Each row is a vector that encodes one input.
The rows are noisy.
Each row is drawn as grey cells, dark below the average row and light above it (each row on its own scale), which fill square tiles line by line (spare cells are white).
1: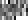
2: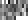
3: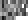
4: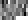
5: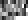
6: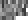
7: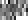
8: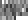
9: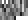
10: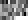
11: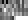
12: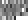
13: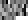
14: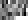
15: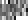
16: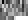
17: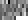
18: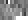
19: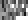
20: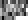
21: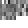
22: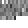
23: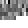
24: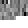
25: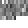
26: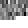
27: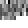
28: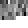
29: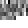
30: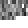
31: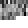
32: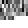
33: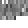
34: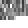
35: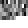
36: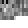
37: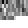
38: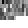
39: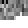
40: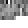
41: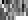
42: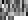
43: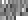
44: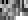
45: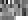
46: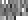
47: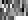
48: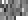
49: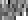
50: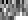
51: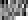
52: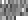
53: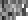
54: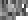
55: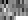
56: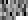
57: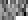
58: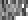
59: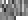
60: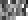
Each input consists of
a point on a 5-point line and a true/false value.
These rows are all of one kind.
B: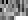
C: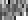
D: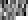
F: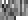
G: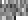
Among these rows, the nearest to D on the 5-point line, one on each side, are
F and G.
